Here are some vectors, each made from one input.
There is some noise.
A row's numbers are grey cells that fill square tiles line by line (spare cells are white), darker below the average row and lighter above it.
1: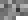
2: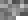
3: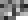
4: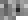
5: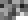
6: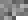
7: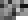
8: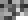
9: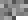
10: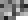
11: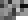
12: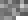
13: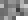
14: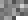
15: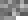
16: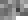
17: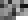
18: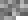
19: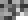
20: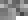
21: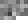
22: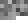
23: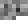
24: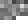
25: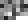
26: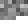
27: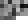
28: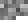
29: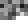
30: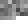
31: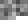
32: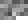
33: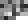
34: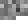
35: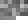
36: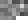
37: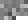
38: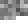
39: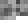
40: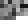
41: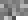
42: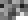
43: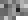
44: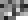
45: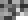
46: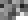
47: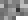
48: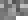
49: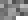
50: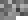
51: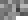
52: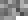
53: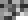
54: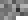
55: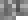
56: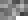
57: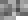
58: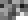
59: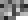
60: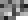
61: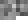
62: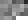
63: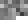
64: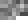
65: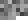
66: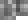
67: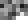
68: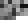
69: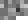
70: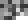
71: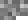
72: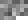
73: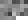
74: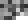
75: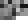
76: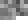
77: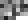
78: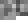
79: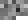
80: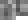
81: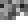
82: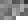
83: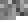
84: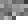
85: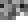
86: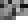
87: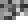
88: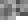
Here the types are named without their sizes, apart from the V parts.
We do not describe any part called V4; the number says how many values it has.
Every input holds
either a point on each of three lines, or a value of V4.
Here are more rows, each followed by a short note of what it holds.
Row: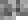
a point on each of three lines
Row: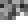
a value of V4
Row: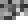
a value of V4
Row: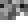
a value of V4
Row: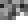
a value of V4
